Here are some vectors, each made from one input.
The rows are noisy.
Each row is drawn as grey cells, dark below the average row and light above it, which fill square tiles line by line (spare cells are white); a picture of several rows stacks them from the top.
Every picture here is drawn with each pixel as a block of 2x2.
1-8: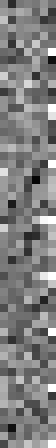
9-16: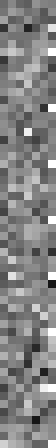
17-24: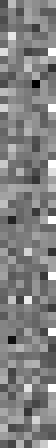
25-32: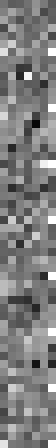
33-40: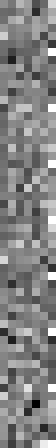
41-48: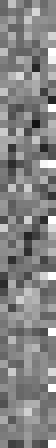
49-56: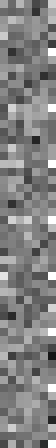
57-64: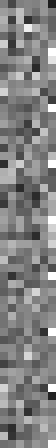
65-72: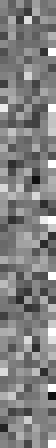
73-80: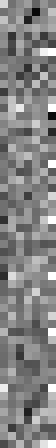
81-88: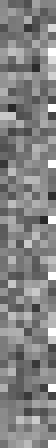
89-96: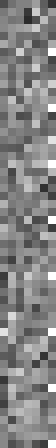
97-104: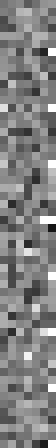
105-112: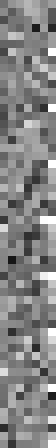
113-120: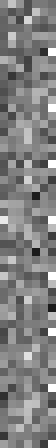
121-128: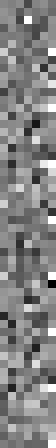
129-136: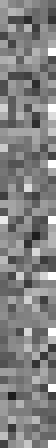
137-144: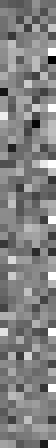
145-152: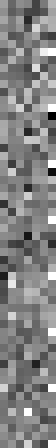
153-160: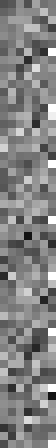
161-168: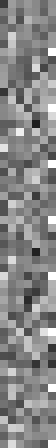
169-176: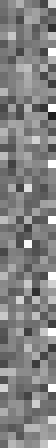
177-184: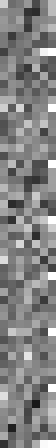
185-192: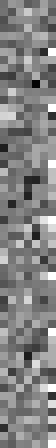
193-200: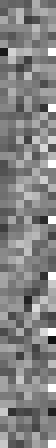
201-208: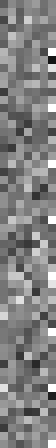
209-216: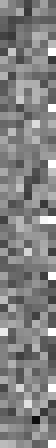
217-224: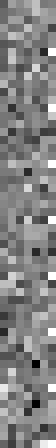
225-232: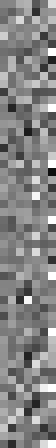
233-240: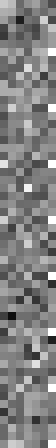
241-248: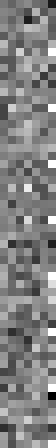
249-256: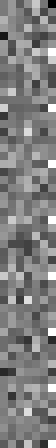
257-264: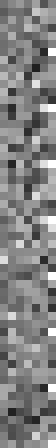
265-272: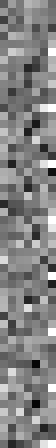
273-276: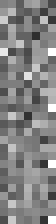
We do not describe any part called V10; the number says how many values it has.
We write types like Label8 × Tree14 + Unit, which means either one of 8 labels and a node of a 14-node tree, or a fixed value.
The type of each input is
(Bool × (Circle9 + V10) + Unit) × (Circle8 + Line5).
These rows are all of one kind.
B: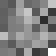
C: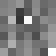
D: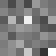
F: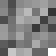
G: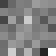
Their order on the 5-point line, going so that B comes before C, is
F, G, B, D, C.
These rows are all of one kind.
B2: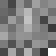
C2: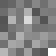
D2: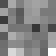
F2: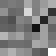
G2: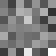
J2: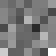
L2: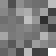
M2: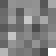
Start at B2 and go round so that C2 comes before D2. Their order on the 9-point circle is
B2, G2, L2, F2, J2, M2, C2, D2.
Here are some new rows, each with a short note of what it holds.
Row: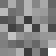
a point on a 5-point line, a true/false value and a value of V10
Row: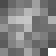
a point on a 5-point line, a true/false value and a value of V10
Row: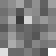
a point on a 9-point circle, a point on a 5-point line and a true/false value
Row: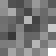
a point on an 8-point circle, a point on a 9-point circle and a true/false value
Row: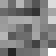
a point on a 5-point line
